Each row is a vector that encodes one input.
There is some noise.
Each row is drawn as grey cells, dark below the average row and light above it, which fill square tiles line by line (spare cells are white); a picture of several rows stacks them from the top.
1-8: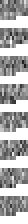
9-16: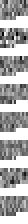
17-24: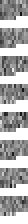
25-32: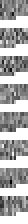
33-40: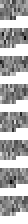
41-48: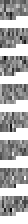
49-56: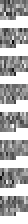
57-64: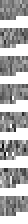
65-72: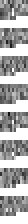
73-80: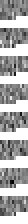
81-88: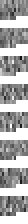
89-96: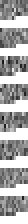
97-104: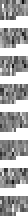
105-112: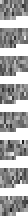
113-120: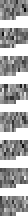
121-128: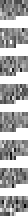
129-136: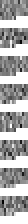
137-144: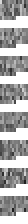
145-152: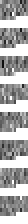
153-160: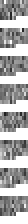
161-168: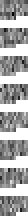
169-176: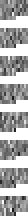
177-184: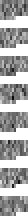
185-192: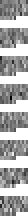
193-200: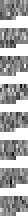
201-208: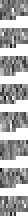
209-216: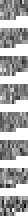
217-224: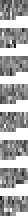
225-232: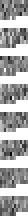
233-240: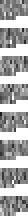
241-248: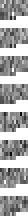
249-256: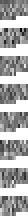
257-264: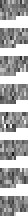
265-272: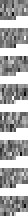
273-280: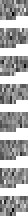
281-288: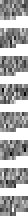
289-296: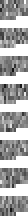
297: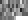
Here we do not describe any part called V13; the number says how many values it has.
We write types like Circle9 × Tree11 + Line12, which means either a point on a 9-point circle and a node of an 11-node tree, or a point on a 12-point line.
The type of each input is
Bool × Tree19 × V13.
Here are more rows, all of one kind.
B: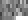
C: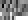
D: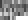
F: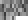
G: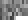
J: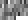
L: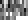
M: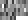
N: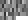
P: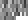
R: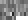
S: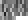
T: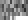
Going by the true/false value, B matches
G, L, M and R.
